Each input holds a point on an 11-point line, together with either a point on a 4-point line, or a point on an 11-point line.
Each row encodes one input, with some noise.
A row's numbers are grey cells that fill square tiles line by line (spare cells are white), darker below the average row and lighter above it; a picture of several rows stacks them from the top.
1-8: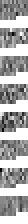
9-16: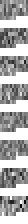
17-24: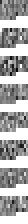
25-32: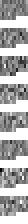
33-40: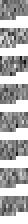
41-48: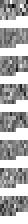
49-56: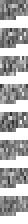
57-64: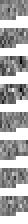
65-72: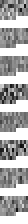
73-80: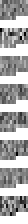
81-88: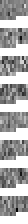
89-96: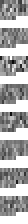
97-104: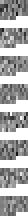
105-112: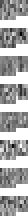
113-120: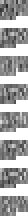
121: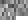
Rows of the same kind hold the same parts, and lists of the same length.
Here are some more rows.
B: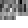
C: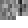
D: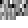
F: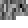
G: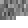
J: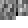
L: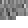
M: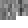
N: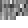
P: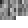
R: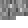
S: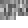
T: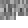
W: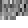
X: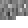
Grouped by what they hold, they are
B, C, G, M, N, S, T, W
D, F, J, L, P, R, X

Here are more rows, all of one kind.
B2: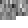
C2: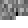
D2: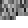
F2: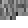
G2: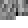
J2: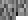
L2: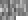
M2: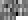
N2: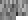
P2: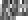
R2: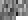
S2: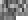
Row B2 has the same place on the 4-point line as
F2 and N2.
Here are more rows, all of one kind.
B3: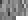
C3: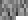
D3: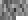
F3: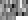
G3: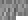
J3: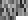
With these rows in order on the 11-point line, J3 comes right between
C3 and F3.
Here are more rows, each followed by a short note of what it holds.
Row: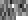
a point on each of two 11-point lines
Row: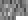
a point on a 4-point line and a point on an 11-point line
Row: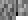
a point on a 4-point line and a point on an 11-point line
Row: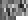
a point on a 4-point line and a point on an 11-point line
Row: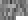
a point on a 4-point line and a point on an 11-point line
